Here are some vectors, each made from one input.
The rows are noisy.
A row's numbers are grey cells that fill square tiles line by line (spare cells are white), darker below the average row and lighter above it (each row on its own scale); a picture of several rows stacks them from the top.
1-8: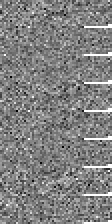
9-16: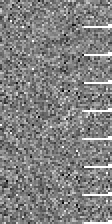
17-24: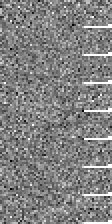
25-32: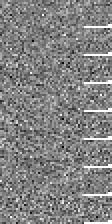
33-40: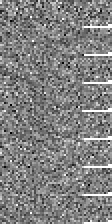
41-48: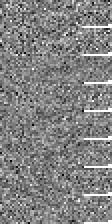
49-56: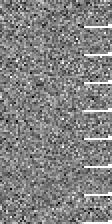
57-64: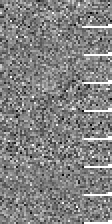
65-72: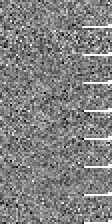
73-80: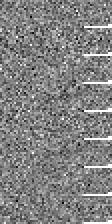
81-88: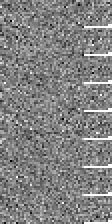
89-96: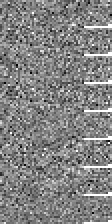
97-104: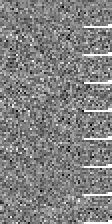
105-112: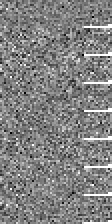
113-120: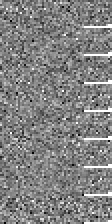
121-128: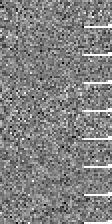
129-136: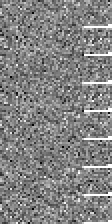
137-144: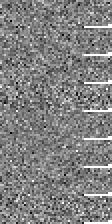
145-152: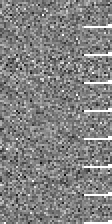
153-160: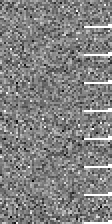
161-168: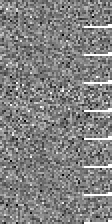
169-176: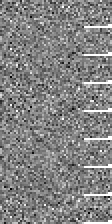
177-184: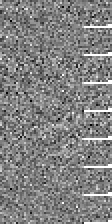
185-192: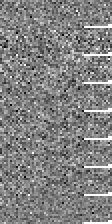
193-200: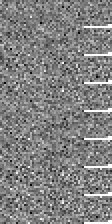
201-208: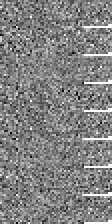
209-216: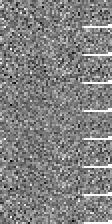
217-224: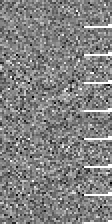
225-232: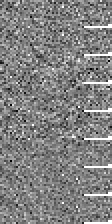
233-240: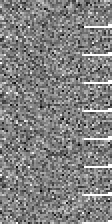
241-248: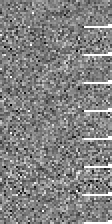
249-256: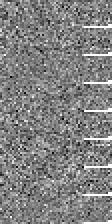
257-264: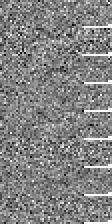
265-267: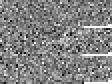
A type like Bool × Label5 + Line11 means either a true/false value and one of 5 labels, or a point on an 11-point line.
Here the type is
(Circle14 + Unit) × (Line11 + Line12).
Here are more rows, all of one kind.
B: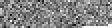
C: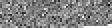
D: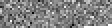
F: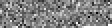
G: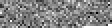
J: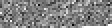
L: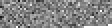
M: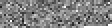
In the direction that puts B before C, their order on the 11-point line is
B, D, L, G, F, M, C, J.
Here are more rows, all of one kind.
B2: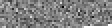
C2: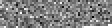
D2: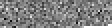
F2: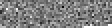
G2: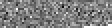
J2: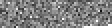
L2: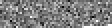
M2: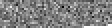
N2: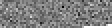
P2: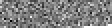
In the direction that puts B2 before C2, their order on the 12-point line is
B2, C2, F2, N2, L2, M2, G2, J2, P2, D2.
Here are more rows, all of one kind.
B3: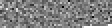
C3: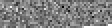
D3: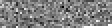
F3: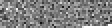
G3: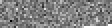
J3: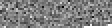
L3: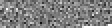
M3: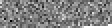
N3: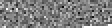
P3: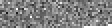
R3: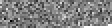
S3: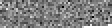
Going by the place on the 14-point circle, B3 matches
C3, F3 and P3.
